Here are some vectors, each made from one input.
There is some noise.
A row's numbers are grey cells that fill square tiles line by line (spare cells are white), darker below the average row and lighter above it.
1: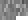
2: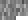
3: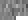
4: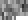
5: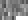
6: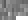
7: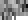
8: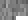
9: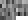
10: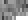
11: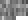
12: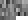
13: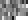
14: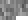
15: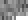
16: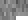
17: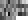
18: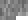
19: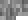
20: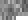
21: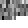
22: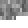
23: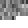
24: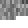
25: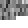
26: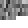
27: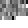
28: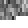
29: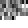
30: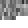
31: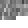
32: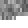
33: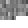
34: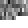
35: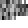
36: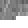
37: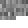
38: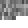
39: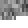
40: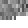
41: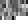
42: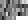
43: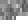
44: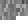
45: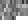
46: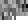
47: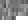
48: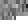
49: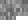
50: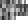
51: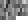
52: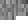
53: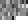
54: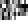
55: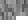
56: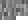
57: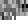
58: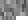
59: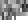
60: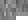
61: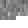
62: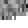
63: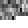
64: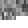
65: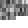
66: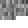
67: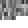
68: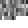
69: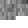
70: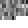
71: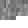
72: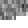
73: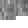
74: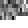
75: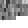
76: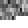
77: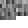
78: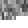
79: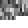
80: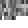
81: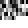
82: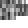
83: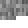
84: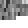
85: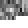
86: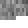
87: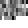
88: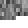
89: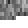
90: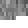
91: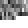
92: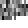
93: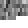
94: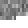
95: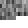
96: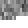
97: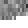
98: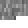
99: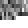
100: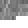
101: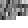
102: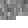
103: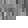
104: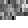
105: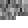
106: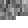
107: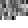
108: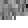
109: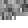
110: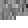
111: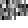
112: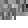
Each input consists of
either a point on a 6-point line and four true/false values, or a node of a 10-node tree.
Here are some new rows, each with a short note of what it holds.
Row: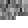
a node of a 10-node tree
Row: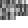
a node of a 10-node tree
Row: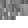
a point on a 6-point line and four true/false values
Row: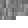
a point on a 6-point line and four true/false values
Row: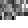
a node of a 10-node tree
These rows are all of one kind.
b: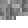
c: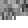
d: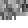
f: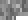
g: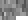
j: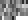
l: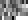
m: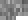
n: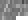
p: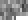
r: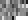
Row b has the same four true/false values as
d, f, m and p.
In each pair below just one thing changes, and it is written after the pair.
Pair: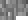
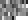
one of the four true/false values
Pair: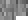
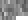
one of the four true/false values
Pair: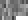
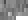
the place on the 6-point line
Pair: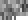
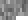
one of the four true/false values
